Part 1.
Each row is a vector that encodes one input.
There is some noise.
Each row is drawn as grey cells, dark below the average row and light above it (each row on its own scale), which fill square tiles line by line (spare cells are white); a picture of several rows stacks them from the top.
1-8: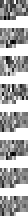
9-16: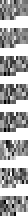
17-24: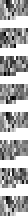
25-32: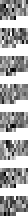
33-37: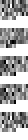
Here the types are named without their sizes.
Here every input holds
a label.
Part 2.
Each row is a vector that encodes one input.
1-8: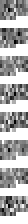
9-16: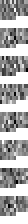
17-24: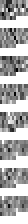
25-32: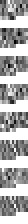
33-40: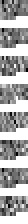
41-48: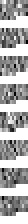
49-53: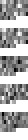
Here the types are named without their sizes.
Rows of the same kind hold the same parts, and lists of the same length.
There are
2 kinds of row.
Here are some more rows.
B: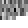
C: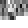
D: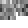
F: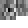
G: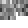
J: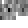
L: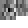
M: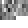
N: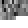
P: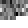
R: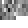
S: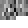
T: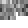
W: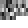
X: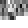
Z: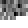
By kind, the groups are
B, D, F, G, J, L, M, N, P, R, S, T, W, Z
C, X

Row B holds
four true/false values.
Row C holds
a fixed value.
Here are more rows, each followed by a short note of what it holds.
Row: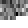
four true/false values
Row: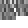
four true/false values
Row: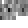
four true/false values
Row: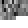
four true/false values
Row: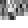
a fixed value
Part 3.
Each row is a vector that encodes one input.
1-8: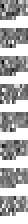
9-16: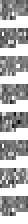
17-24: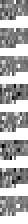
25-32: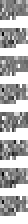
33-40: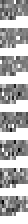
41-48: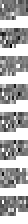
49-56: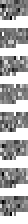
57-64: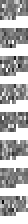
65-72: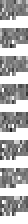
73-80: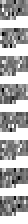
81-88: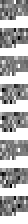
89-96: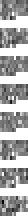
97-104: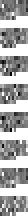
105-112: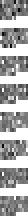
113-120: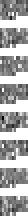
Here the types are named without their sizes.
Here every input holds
five true/false values.
